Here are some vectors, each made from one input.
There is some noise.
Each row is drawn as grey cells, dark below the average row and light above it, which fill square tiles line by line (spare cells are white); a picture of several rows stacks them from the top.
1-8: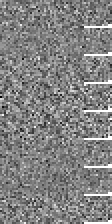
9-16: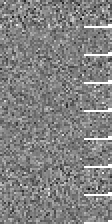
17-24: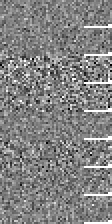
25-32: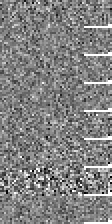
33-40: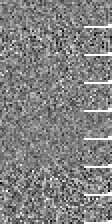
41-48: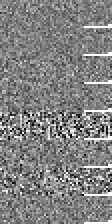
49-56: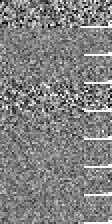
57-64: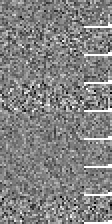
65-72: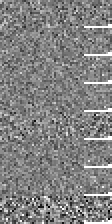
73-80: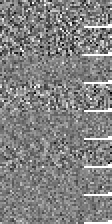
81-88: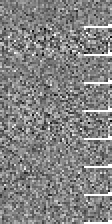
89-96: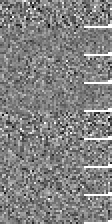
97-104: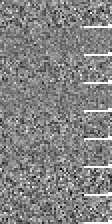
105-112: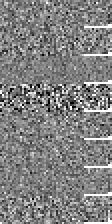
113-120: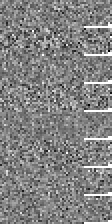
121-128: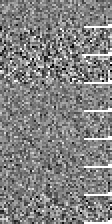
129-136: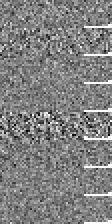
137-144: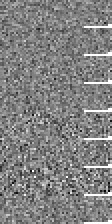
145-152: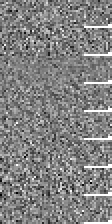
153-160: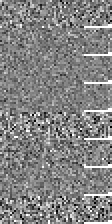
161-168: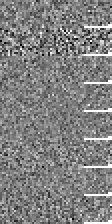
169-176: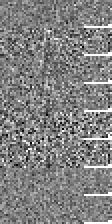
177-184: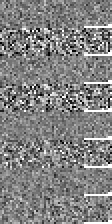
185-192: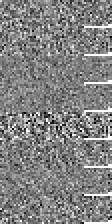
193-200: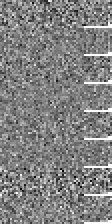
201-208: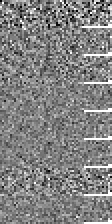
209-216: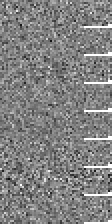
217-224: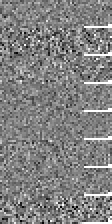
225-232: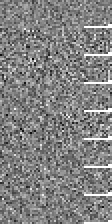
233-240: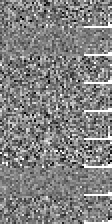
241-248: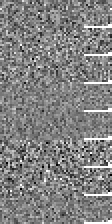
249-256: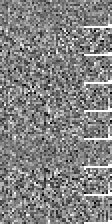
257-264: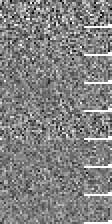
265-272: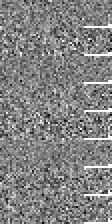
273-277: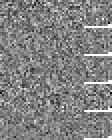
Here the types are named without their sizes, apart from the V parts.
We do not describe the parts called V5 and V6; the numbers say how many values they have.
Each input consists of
a value of V5 and a value of V6, together with either a point on a circle, or three true/false values.
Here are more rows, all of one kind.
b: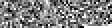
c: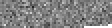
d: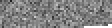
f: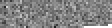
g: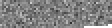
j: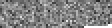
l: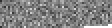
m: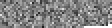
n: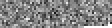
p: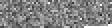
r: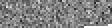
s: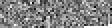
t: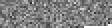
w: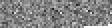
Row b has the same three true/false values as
f, j and r.
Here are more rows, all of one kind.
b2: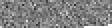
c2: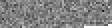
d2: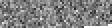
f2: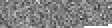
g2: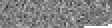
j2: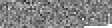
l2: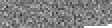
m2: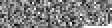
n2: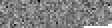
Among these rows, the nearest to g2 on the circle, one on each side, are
f2 and n2.
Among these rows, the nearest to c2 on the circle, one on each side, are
f2 and j2.
